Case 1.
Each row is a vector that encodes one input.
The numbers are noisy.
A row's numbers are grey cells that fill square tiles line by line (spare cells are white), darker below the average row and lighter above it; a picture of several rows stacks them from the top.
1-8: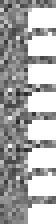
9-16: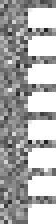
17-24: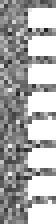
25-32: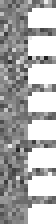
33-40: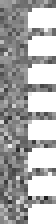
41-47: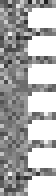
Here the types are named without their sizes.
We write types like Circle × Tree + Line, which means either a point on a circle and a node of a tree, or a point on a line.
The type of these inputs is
Tree.
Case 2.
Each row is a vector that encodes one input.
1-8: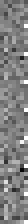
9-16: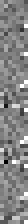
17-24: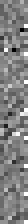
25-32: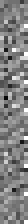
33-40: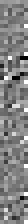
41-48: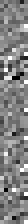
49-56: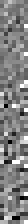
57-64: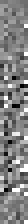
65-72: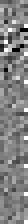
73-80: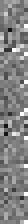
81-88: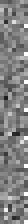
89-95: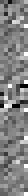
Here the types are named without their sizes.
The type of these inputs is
Bool × Bool × Bool × Bool.
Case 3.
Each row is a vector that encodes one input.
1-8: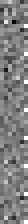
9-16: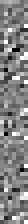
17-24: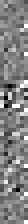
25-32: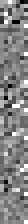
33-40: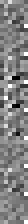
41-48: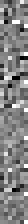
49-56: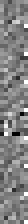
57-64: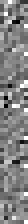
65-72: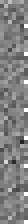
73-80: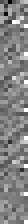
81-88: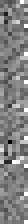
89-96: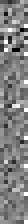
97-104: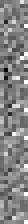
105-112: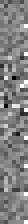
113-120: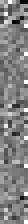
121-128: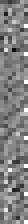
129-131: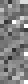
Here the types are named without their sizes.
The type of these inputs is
Bool × Bool × Bool × Bool.
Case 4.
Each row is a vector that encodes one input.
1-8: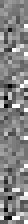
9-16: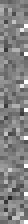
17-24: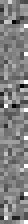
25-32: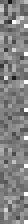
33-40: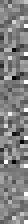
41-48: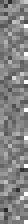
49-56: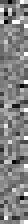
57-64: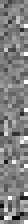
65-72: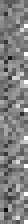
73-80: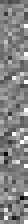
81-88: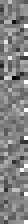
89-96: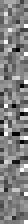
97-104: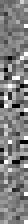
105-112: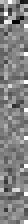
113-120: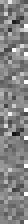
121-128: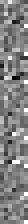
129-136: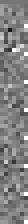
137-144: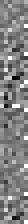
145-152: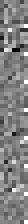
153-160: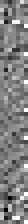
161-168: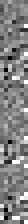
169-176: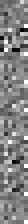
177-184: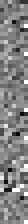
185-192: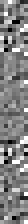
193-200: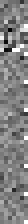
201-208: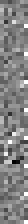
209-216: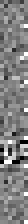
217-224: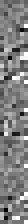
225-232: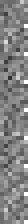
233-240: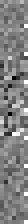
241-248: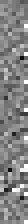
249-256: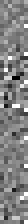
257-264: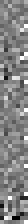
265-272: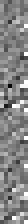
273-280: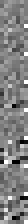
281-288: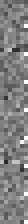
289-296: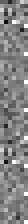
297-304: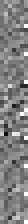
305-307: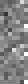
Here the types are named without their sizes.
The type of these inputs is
Bool × Bool × Bool × Bool.
